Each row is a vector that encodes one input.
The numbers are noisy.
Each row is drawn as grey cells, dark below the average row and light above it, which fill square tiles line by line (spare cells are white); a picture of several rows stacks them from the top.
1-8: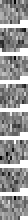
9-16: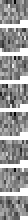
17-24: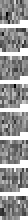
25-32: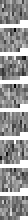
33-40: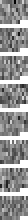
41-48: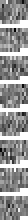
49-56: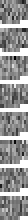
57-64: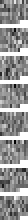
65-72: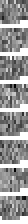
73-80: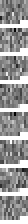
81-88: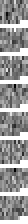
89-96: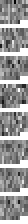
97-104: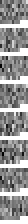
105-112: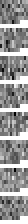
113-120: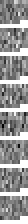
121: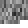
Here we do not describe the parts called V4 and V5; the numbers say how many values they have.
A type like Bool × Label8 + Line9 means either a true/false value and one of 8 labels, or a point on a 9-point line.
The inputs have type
(Bool × Bool × Bool + V5) × Label6 × V4.
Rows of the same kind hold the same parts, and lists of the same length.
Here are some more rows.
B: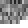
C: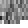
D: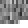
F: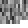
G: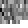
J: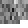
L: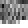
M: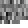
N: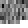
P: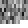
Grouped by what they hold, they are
B, C, D, G, J, M
F, L, N, P

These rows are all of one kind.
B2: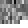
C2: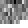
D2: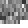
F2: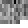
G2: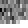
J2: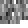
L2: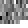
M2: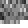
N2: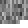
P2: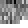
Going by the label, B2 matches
C2, F2 and P2.
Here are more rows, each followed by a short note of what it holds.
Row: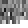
one of 6 labels, three true/false values and a value of V4
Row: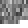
one of 6 labels, a value of V4 and a value of V5
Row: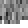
one of 6 labels, three true/false values and a value of V4
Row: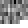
one of 6 labels, a value of V4 and a value of V5
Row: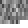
one of 6 labels, three true/false values and a value of V4
